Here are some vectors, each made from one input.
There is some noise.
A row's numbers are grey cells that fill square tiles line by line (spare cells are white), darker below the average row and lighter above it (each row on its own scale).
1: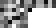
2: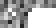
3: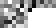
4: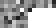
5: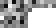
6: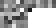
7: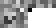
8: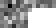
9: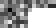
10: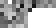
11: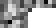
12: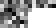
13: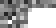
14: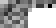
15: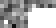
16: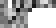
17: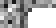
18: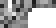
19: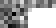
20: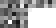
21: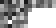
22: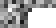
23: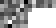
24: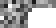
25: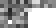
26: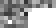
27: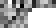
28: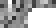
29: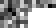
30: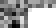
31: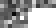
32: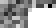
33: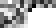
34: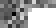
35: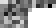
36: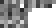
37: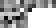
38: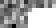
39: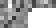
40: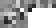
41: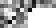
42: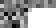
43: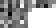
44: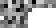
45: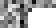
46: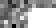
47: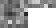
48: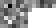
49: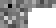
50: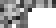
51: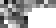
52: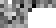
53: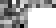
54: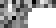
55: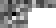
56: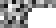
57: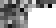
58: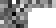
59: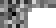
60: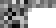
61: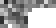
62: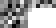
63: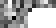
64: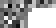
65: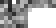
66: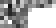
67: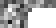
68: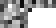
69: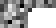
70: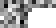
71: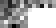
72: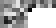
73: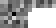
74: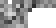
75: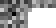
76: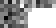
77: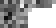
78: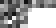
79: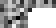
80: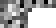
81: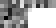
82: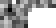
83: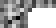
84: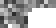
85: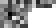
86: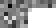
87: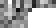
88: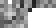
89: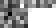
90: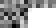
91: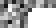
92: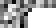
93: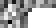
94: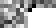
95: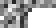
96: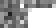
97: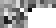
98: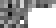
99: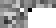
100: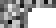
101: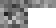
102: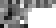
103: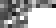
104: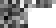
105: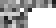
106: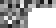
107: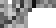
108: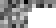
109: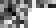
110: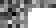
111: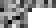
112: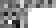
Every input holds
either a point on an 11-point circle, or a fixed value, or two labels (each one of 9).
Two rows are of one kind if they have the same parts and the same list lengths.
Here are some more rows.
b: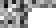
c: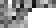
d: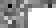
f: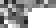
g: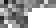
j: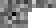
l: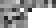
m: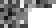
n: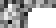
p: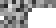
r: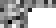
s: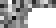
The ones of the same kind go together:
b, c, l, n, p, r, s
d, j, m
f, g

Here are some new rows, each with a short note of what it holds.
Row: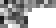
a fixed value
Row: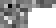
two labels (each one of 9)
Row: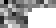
a fixed value
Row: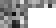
two labels (each one of 9)
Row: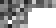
two labels (each one of 9)
